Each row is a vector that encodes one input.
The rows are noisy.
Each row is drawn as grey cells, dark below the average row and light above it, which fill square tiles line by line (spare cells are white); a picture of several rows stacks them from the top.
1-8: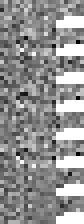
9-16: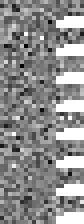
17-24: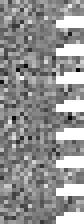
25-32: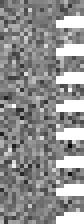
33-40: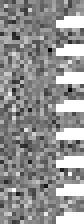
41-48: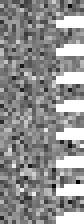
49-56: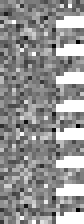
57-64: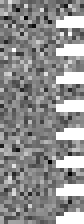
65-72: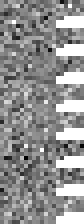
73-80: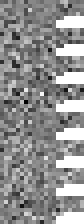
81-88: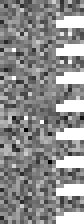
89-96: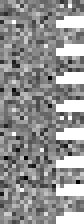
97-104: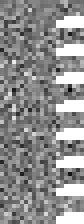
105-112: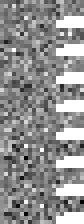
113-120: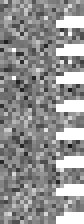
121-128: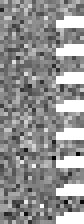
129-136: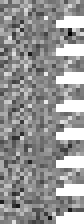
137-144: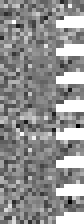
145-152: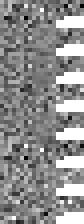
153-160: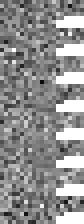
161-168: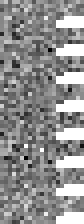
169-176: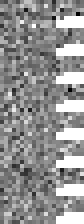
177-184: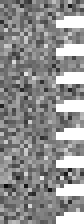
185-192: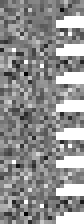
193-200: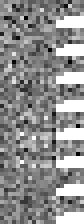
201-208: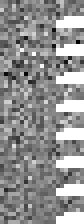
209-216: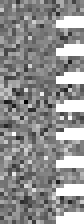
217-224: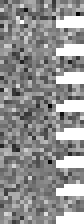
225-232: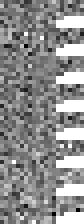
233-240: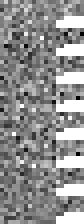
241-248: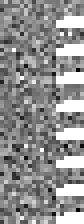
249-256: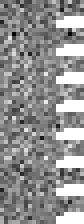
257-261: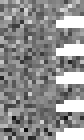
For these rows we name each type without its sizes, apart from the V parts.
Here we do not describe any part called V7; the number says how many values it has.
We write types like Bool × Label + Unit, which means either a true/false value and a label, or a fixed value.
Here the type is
((Label + Line) × Tree + V7) × Tree × Tree.
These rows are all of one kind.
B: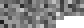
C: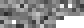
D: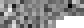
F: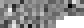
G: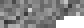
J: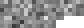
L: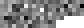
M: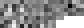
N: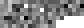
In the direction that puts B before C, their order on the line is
L, B, G, F, M, J, D, C, N.
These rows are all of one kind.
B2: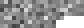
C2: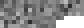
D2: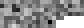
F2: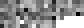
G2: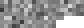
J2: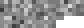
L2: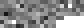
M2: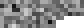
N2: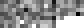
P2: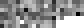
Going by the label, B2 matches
D2, J2, M2 and N2.
